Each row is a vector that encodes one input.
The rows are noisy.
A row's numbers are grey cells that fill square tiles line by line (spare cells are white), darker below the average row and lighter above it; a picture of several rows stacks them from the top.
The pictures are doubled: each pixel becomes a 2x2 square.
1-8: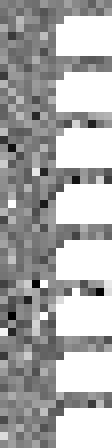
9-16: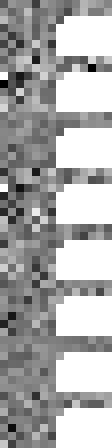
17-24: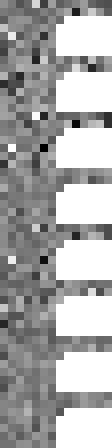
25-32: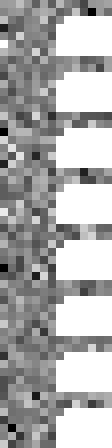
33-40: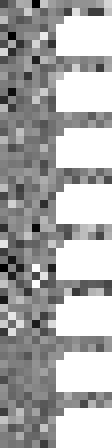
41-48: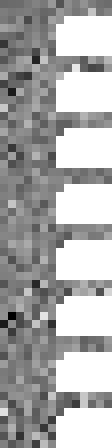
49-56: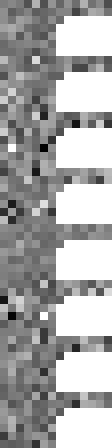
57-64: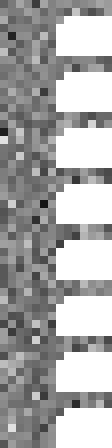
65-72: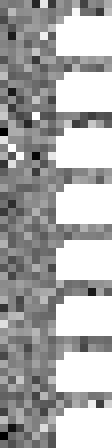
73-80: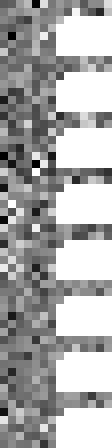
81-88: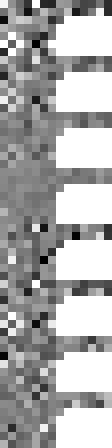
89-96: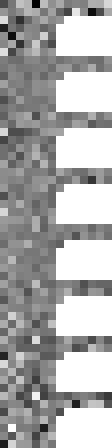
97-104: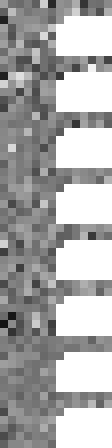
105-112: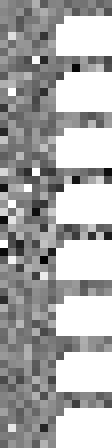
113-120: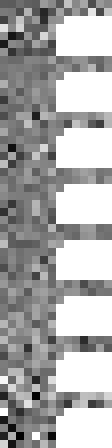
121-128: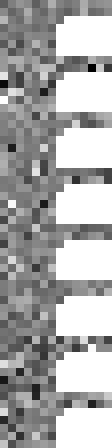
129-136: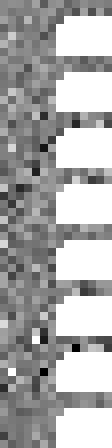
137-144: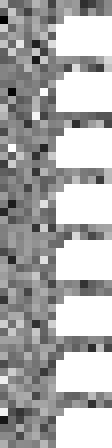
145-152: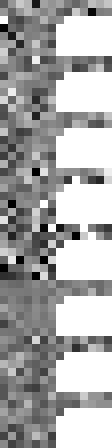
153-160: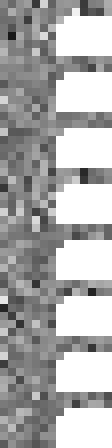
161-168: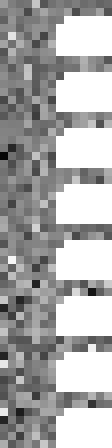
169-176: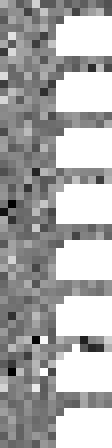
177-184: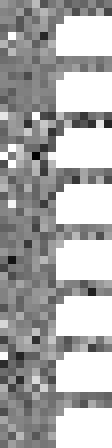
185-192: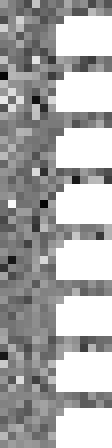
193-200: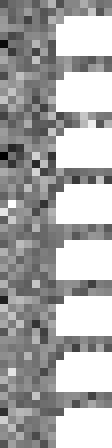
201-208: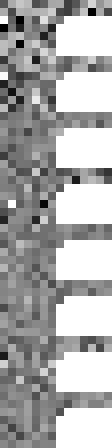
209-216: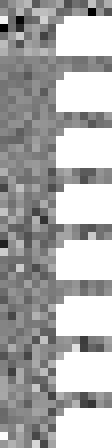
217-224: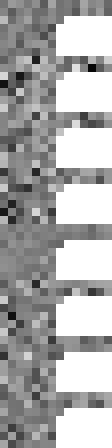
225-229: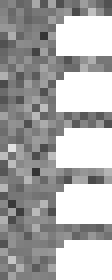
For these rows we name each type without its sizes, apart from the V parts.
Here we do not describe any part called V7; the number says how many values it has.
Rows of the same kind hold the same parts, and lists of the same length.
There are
4 kinds of row.
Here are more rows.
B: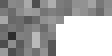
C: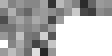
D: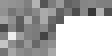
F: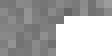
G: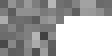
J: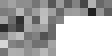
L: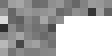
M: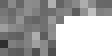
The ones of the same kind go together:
B, G, M
C, L
D, F
J

